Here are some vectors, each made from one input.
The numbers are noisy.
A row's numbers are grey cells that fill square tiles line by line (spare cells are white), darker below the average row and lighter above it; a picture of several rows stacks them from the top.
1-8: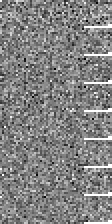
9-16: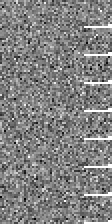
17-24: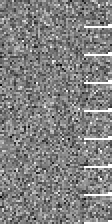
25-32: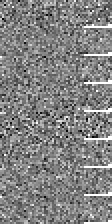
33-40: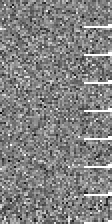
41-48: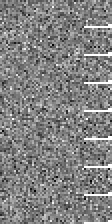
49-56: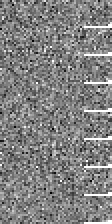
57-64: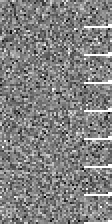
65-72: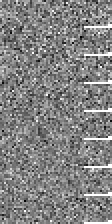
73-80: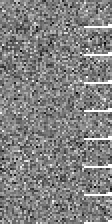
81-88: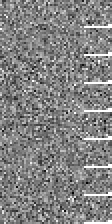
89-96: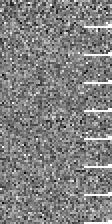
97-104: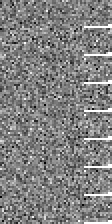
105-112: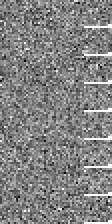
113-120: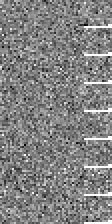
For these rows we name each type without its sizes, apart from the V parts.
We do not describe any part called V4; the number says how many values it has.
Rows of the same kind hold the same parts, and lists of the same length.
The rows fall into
2 kinds.
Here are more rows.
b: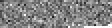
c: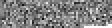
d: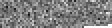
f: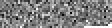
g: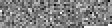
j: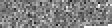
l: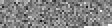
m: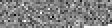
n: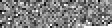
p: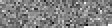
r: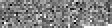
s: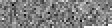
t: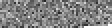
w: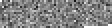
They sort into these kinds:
b, c, d, f, g, j, m, n, r, s, w
l, p, t

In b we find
a point on a circle and a point on a line.
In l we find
a value of V4.
